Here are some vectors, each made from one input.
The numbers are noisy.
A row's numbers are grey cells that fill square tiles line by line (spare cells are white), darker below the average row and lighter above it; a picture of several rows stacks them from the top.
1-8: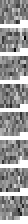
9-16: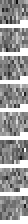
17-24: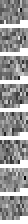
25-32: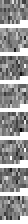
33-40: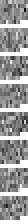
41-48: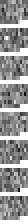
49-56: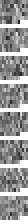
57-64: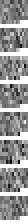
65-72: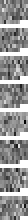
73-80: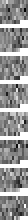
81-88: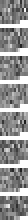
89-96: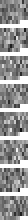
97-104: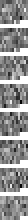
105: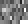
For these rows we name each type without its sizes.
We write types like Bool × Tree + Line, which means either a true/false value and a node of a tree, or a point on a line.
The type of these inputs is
(Line + Tree) × (Tree + Unit).
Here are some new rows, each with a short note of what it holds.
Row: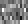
a point on a line and a node of a tree
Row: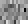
a node of a tree
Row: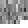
a node of a tree
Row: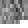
a point on a line
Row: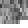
a point on a line
